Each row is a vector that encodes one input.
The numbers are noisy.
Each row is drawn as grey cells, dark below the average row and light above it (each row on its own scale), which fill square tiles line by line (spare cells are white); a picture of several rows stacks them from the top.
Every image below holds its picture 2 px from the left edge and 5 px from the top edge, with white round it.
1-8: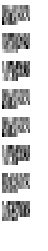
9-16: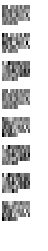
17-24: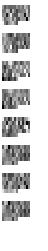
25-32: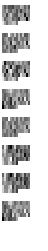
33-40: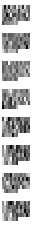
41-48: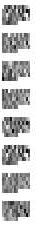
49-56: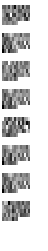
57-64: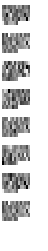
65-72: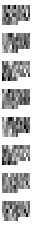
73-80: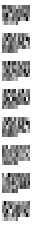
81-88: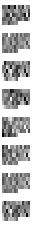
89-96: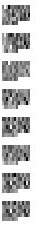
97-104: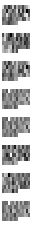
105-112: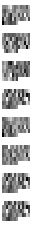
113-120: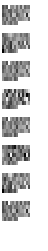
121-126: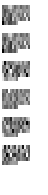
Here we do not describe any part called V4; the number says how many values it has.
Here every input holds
a true/false value, together with either a point on a 5-point line, or a list of up to two values of V4.
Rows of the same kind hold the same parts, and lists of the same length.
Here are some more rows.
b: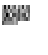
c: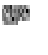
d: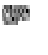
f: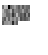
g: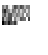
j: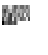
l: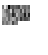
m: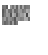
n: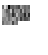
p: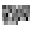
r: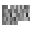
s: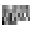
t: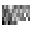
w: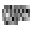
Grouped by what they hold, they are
b, p
c, d, w
f, l, n
g, j, m, r, s, t

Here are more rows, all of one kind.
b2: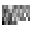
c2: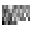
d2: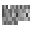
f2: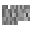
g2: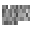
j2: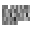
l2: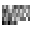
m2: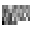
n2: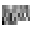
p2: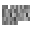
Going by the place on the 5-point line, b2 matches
c2 and g2.
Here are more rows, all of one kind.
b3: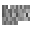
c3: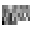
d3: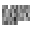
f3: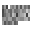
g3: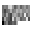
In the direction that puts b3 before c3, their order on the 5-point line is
f3, b3, g3, c3, d3.
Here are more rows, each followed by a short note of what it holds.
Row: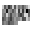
a true/false value, together with the empty list
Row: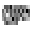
a true/false value, together with the empty list
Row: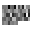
a true/false value, together with a list of two items
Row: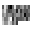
a true/false value, together with a list of one item
